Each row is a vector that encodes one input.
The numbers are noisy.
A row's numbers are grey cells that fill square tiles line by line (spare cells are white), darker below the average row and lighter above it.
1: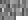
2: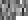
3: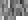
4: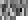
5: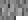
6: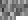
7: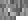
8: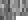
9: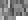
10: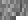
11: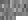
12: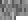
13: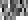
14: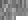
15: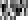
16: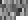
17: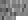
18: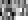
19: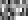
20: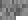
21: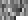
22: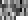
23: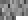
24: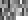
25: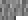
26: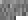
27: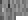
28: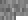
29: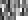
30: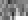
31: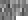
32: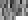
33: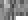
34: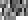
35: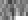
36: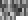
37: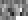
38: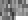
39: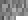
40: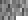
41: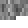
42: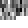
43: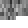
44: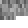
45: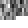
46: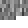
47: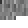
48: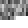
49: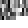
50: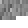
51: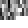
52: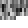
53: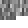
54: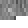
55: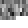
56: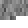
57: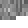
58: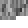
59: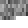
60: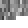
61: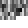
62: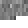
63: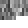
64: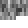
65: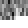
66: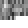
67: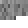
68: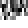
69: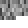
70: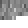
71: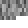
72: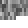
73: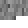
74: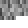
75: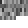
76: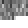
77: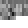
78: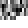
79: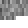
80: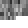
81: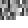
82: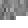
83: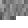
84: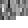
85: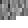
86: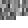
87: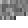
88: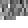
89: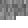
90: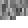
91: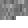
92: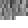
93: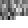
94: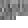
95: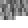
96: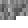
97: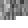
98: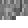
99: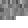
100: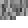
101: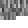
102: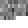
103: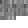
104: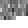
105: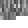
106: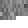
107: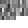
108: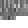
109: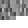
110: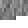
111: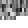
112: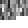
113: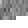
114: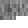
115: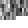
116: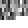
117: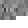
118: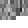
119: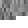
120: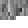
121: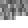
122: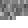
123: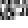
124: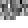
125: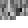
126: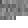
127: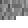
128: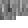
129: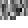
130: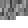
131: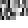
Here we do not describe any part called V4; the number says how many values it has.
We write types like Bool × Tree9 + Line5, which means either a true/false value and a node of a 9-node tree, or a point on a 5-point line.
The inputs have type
Label9 + (Line8 + V4) × Tree9.
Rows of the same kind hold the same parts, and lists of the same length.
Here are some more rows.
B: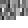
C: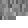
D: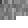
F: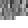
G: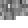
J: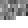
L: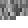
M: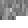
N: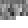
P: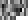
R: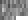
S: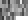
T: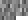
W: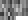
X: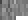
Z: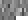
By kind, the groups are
B, D, R, X
C, L, M, P, S, T, Z
F, G, J, N, W

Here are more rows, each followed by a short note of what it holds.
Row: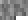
a point on an 8-point line and a node of a 9-node tree
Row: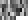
a point on an 8-point line and a node of a 9-node tree
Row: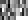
a node of a 9-node tree and a value of V4
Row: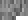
a point on an 8-point line and a node of a 9-node tree
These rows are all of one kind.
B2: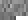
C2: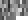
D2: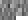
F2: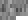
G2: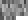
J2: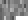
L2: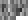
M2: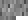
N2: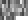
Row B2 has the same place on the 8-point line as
L2 and M2.
